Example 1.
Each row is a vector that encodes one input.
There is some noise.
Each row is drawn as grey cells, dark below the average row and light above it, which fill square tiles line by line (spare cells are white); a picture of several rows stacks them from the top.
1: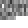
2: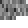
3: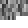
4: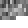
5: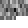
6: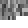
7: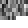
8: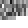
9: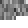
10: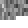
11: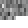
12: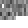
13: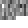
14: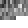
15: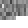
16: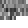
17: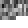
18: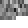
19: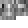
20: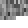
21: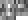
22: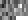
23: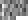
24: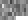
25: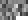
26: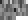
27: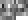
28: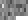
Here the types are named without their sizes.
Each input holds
a label.
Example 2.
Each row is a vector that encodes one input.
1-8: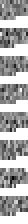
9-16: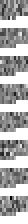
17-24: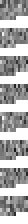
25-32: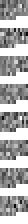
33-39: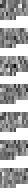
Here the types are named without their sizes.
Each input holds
a label.
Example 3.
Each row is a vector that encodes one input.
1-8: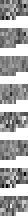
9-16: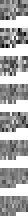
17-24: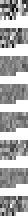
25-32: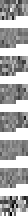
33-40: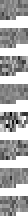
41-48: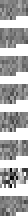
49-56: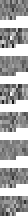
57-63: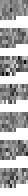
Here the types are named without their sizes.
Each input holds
either a fixed value, or a node of a tree.
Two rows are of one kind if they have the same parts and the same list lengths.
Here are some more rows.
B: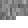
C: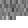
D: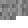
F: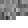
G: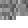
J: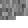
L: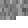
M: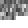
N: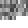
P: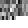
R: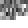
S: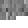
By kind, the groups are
B, C, D, F, G, J, L, N, S
M, P, R

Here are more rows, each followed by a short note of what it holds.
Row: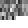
a fixed value
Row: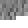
a node of a tree
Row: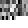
a fixed value
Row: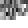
a fixed value
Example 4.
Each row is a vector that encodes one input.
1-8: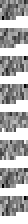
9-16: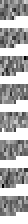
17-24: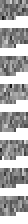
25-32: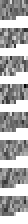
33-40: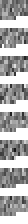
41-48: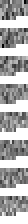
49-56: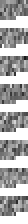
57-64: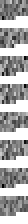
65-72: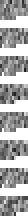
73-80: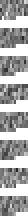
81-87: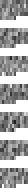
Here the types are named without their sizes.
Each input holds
four true/false values.
